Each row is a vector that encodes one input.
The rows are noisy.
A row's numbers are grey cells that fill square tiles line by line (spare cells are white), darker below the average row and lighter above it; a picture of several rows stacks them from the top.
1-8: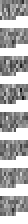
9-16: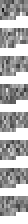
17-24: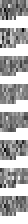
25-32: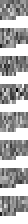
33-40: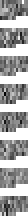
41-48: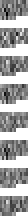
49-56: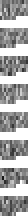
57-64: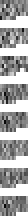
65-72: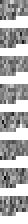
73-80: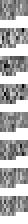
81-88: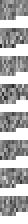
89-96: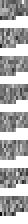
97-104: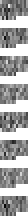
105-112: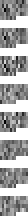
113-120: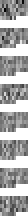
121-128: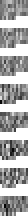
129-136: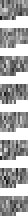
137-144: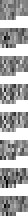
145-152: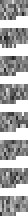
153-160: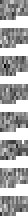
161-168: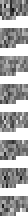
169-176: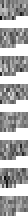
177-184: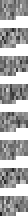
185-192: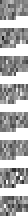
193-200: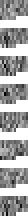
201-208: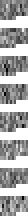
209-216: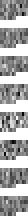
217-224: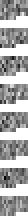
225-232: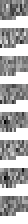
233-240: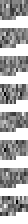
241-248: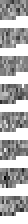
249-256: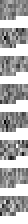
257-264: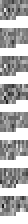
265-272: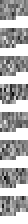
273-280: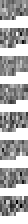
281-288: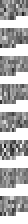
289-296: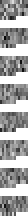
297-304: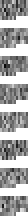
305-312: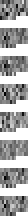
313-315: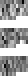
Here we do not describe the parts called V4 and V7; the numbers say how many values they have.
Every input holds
either a point on a 6-point circle and a true/false value, or a point on a 6-point line, or two values of V4, or a value of V7.
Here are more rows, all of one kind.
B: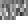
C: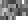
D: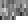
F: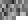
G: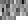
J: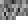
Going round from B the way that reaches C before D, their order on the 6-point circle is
B, G, J, F, C, D.
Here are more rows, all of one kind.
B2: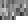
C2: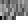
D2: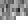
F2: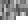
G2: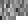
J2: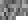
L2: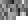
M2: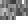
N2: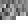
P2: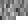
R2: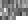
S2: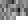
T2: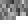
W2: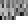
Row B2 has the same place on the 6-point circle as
G2, P2, S2 and W2.
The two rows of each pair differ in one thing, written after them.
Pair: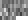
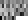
the place on the 6-point circle
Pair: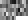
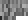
the place on the 6-point circle
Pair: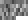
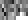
the true/false value
